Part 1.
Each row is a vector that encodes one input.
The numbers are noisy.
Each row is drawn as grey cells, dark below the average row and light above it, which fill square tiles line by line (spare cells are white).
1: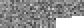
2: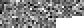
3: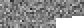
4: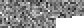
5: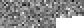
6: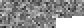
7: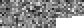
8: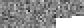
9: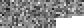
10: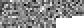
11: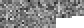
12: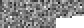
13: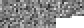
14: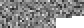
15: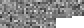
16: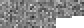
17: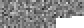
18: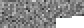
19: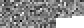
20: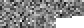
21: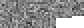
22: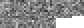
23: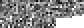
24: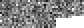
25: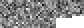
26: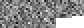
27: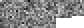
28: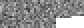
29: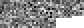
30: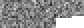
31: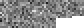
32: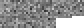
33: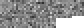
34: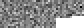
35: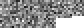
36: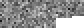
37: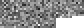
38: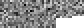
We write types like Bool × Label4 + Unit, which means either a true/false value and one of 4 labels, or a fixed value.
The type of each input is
Bool × Bool × Bool.
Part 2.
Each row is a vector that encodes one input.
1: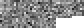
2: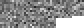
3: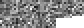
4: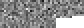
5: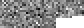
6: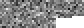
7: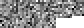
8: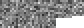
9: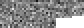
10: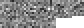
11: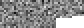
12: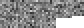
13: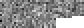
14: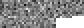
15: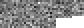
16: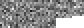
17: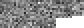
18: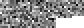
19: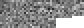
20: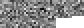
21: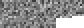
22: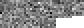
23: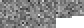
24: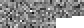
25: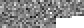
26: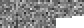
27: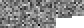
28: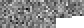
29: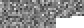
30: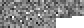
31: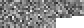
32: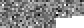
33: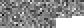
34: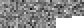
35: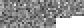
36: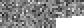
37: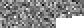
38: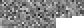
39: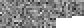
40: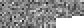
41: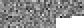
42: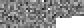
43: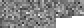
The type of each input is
Bool × Bool × Bool.
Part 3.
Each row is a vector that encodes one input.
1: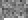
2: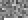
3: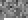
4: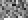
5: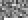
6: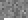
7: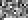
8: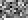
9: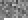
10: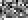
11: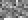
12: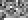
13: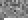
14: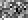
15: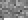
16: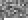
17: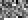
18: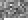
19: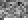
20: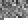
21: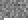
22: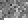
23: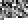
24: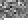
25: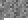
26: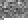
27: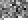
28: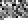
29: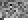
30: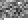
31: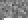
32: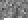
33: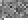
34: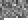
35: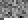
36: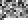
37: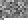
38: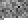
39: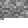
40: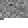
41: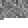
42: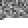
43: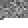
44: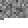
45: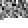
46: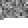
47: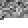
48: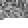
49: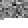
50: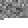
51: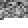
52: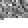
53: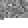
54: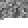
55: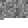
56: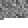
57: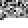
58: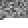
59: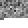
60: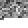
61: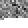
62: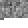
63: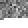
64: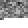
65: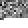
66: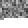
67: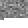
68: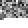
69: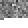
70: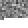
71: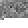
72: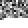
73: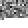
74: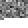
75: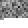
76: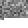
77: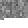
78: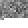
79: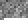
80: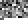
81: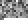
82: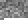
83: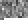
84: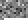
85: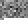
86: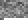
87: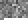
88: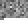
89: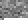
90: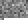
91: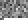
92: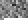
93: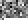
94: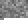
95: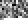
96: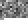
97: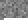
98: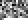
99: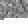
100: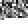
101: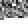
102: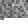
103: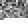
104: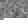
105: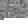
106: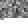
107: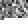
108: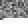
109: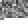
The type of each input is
Label11.
